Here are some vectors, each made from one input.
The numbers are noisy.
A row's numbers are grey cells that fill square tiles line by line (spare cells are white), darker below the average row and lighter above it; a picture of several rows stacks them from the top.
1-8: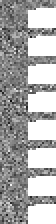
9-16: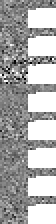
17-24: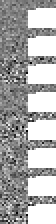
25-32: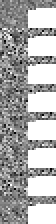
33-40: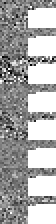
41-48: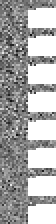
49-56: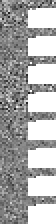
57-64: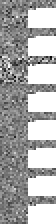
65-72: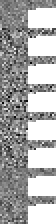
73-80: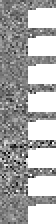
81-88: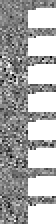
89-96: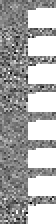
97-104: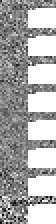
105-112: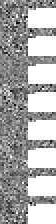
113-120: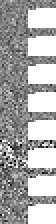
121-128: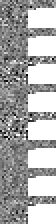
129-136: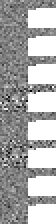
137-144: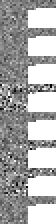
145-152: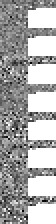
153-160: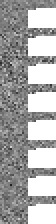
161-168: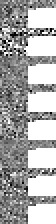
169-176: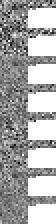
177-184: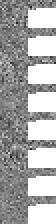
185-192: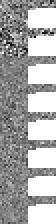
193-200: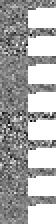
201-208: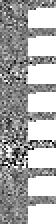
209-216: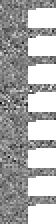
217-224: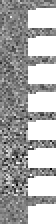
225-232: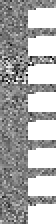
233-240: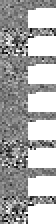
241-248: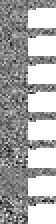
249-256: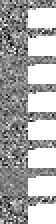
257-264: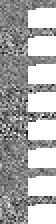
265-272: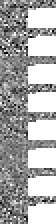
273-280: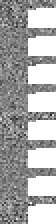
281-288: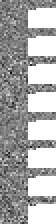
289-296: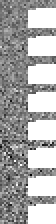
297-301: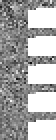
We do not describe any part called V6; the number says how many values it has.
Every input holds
three true/false values, together with either a point on a 7-point line, or a value of V6.
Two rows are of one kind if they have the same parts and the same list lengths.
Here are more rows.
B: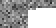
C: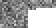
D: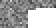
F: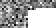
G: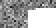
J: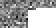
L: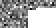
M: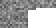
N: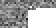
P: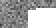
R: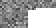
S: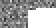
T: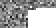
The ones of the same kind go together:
B, D, F, G, L, M, R, S, T
C, J, N, P

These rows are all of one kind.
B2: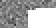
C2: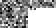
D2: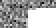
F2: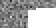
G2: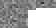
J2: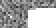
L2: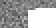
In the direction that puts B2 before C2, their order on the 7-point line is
L2, B2, D2, F2, G2, J2, C2.
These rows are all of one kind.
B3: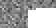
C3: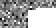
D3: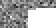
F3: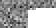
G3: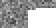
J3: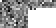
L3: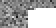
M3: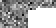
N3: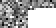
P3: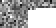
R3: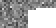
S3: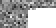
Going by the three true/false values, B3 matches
C3, D3, J3 and M3.
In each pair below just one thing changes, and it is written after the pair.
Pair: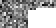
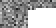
the value of V6
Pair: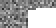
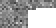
the value of V6
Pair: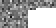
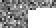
one of the three true/false values
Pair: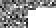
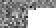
one of the three true/false values
